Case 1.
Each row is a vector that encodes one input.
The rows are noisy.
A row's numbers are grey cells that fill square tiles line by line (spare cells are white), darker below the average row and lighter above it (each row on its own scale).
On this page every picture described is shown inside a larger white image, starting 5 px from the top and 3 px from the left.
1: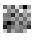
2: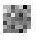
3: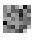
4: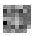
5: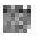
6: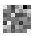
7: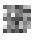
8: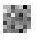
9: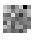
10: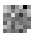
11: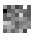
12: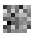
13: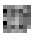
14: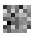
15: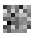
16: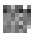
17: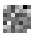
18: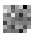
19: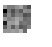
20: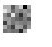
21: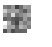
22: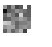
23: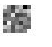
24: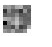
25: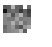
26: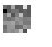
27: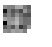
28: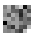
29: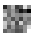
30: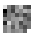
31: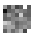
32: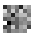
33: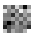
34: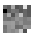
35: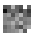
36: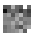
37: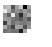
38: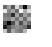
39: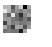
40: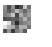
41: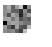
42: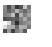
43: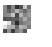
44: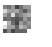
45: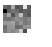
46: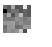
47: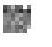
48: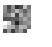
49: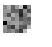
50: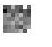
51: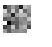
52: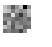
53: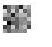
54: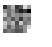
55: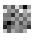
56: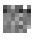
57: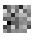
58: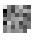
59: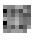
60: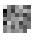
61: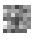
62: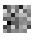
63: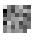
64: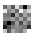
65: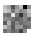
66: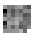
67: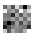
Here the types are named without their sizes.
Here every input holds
a true/false value, together with either a point on a circle, or a fixed value.
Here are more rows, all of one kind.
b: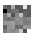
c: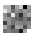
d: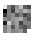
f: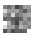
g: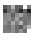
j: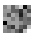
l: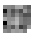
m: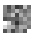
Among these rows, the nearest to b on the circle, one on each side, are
d and l.
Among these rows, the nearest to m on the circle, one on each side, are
d and f.
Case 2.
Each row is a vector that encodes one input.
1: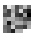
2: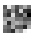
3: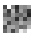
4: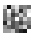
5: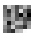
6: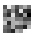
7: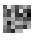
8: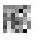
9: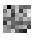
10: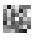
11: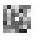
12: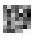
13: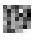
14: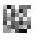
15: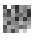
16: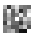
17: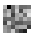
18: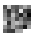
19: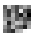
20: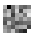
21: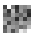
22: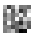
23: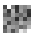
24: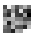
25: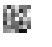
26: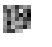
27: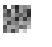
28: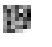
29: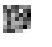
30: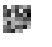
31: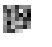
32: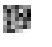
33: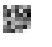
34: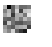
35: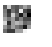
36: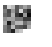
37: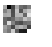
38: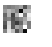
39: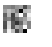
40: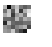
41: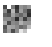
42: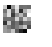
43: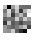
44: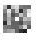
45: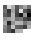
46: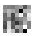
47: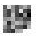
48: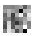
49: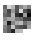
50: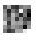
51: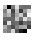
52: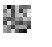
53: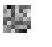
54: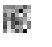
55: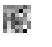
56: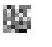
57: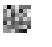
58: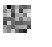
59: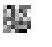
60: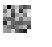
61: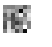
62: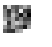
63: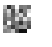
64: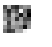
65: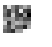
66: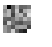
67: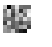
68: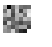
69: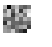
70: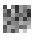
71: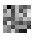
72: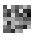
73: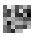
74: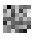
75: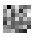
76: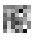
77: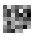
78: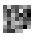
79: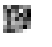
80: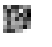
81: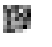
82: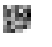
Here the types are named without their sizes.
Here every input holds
a true/false value, together with either a fixed value, or a point on each of two lines.
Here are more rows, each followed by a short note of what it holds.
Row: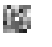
a point on each of two lines and a true/false value
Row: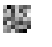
a point on each of two lines and a true/false value
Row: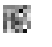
a true/false value
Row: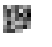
a point on each of two lines and a true/false value
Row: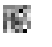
a true/false value
